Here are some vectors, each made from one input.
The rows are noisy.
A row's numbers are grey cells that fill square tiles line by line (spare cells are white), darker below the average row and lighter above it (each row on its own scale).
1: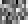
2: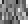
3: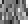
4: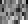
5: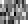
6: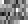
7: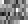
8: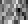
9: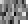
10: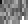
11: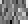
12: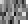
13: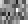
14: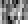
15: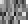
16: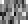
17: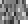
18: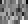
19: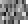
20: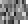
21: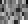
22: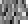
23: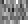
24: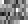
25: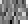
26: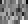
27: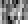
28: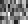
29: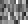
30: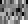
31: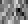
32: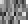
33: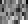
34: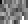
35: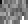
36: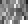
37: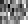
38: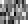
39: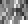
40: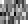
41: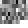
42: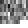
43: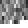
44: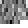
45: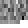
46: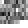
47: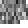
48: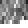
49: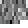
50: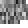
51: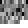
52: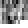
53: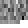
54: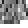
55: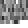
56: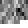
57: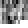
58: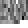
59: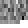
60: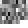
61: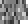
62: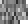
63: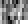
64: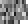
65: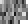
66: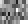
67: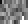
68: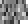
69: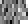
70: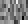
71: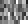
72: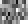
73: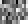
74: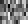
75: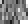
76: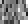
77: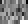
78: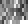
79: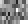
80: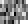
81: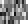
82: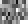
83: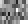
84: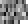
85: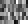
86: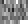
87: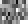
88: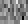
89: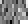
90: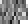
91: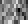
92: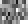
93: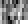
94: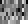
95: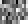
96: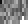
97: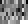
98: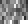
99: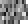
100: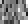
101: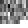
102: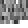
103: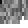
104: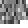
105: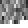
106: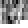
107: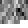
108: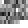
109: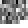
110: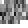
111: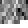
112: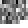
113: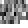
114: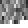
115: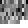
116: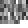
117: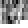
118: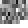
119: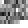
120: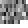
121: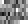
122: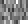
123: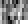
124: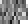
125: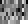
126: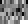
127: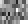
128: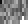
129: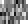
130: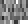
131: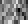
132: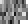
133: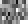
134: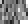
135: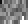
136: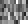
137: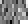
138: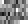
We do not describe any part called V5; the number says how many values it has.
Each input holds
either three true/false values and a value of V5, or a list of up to three points on a 4-point line.
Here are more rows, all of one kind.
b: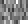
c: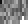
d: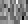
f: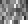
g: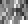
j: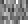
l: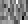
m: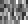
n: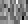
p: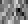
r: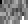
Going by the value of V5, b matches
f and l.
